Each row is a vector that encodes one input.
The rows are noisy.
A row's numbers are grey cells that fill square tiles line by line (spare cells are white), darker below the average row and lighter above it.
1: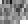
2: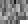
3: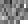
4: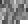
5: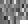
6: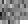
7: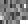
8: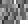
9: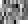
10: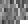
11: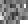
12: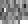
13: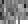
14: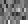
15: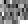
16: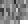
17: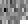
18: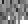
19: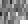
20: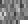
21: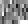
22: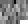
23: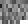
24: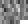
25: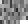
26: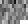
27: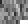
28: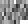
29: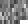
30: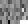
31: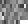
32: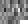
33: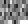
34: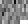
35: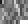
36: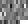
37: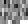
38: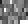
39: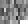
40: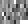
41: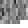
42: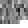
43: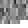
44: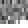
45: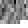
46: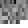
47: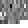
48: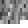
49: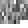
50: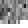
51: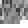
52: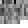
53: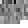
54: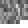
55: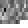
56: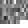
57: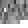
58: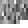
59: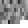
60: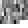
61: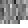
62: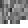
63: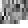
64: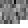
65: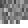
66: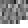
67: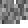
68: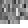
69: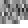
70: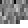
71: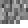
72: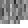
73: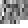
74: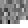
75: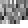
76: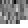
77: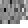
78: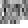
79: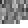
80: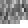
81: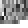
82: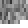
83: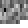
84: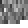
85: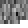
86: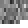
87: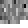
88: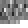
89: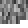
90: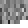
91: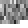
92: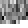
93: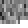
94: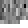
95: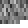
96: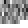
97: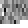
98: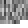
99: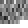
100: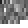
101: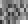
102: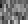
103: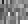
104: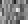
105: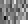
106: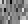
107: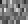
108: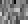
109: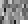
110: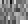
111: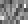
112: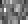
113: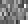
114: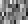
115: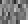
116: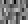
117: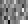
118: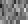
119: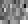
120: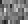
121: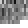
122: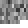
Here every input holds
one of 6 labels, together with either a point on a 6-point line, or four true/false values.
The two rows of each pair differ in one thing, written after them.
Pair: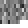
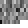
the label
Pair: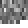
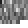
the label
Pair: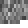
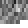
the label
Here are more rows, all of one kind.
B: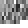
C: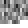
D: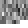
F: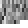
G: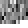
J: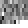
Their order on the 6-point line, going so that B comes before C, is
B, G, F, J, D, C.
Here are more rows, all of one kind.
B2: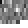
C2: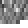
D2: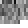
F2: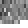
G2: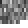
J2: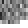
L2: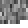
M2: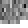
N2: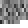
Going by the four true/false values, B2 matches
C2 and G2.
